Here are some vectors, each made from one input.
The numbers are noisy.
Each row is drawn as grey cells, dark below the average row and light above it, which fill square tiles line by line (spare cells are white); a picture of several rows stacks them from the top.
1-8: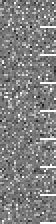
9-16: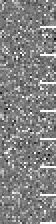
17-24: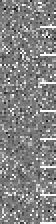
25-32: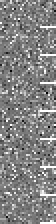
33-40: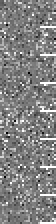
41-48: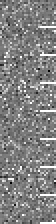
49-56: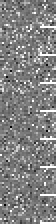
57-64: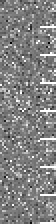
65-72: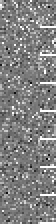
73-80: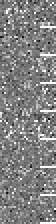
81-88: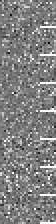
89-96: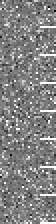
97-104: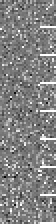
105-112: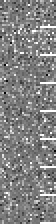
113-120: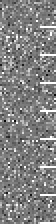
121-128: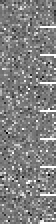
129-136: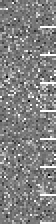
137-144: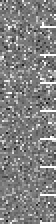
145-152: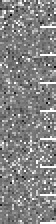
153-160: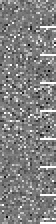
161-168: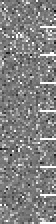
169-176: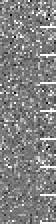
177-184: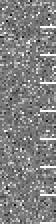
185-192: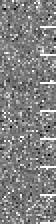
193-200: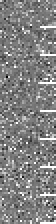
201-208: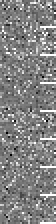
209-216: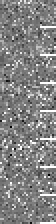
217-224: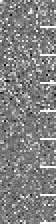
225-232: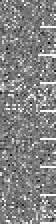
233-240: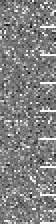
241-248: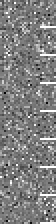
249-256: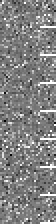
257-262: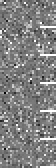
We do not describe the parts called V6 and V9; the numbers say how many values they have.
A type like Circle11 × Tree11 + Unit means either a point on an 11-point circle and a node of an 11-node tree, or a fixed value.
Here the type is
Bool × V9 + (Circle8 + Line8) × V6.
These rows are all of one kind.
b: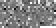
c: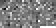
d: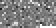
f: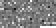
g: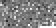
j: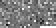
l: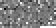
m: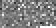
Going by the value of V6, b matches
c and l.
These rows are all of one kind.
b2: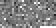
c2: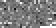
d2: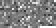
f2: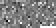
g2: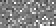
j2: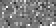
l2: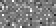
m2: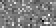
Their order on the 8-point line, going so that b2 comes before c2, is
b2, d2, c2, m2, g2, l2, j2, f2.
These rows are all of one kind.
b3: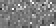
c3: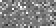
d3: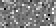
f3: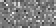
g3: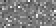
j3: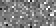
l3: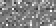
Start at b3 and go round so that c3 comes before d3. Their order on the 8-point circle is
b3, l3, c3, g3, j3, d3, f3.
